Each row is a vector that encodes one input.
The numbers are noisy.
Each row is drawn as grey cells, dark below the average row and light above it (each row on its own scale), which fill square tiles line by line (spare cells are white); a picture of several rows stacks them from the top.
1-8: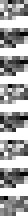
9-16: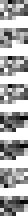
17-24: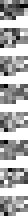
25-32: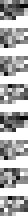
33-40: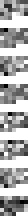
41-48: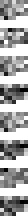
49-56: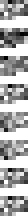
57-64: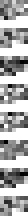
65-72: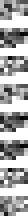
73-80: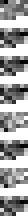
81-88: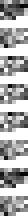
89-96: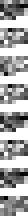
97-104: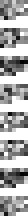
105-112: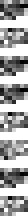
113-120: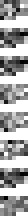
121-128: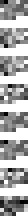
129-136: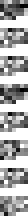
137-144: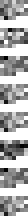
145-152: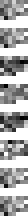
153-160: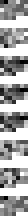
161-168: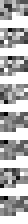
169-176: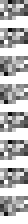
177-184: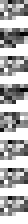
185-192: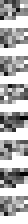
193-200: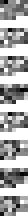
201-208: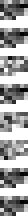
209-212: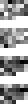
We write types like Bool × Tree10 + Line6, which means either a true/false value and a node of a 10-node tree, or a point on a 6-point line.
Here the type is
Label6.
